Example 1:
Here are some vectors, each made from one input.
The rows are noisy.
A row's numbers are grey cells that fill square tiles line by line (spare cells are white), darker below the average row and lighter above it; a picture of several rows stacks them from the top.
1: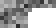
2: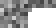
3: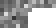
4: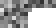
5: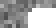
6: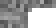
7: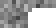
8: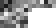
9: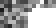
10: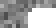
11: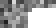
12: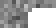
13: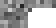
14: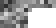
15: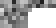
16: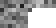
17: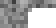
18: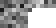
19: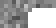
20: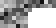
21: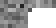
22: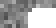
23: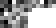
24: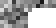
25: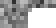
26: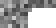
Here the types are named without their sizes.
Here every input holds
a point on a circle.
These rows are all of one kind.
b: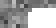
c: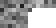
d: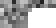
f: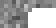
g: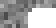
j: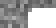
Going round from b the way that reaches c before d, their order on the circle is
b, g, c, f, d, j.
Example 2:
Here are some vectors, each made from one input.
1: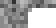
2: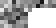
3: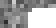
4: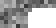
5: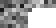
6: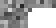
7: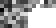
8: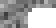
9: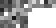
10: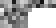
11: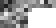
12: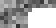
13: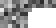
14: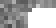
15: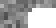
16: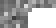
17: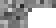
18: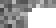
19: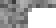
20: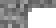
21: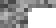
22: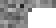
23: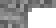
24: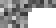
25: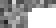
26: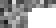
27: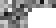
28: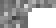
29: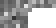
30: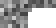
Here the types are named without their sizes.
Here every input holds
a point on a circle.
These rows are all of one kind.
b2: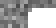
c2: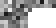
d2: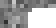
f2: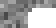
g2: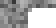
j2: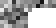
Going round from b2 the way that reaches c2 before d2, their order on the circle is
b2, g2, j2, c2, f2, d2.
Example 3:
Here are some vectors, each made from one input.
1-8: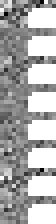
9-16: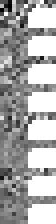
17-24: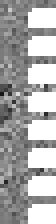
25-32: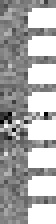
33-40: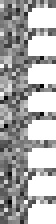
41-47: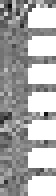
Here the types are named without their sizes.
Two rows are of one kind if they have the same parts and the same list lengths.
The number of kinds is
2.
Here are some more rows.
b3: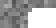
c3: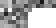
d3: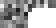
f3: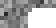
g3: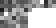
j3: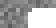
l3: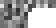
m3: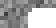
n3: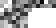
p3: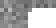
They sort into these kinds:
b3, c3, f3, g3, j3, m3, n3, p3
d3, l3

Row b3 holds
a point on a circle.
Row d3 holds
a fixed value.
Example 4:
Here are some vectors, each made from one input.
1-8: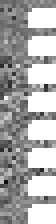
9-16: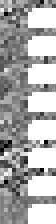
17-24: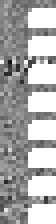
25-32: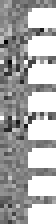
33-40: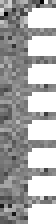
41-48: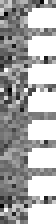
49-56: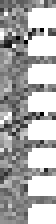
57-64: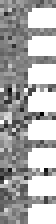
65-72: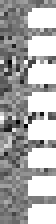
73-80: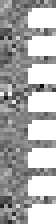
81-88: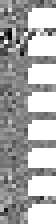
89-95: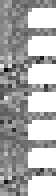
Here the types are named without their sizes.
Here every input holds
either a point on a circle, or a fixed value.
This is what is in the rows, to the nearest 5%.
About 90% of them hold a point on a circle. The rest hold a fixed value.
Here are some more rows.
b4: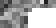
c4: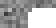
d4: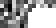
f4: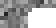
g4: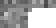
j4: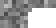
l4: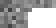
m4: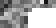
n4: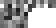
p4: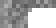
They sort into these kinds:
b4, c4, f4, g4, j4, l4, m4, p4
d4, n4

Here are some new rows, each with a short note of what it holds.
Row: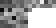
a point on a circle
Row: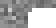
a point on a circle
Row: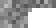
a point on a circle
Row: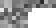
a point on a circle
